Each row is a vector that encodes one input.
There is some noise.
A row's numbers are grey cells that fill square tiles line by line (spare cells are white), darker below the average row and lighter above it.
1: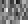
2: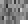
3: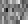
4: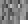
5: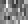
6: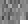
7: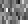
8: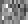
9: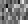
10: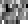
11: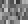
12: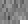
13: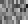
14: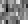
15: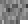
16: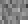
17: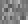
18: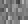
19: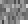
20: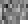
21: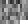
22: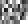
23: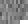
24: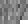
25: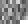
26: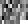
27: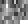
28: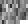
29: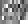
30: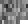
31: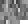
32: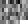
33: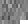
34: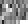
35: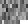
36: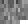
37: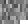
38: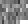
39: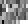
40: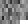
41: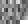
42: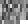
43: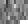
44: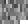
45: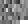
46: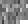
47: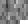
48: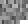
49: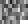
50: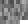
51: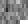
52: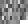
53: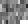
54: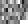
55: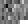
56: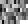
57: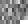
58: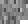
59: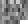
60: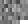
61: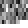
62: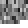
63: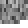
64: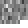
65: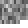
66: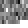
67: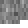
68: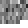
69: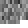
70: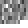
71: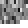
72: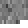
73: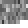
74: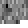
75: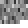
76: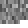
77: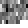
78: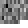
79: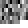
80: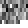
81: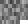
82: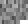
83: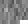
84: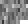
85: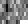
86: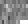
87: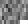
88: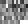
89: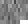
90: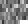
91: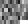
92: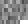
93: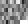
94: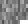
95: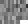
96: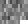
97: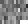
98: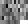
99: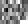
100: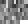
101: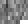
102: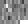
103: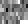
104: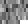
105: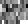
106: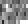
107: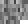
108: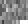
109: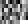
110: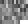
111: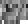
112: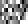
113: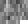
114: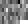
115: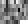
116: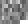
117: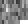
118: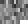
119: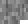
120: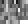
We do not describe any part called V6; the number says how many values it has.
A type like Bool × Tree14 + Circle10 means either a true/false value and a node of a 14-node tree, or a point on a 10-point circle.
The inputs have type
(Tree7 + Unit) × V6 + Tree8.
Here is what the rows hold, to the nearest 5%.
About 35% of them hold a node of an 8-node tree. The rest hold a value of V6, together with either a fixed value, or a node of a 7-node tree.
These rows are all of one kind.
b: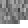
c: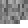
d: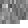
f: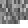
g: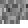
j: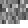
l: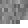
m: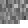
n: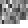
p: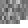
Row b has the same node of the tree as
c and j.
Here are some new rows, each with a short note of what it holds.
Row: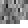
a node of an 8-node tree
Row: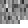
a node of an 8-node tree
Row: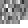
a node of an 8-node tree
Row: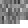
a node of an 8-node tree
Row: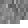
a node of a 7-node tree and a value of V6
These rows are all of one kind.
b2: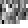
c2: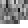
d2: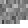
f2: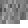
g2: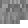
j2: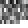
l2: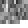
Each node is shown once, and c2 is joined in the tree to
b2, f2 and g2.
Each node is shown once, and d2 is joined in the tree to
b2.
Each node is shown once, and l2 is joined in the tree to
f2.
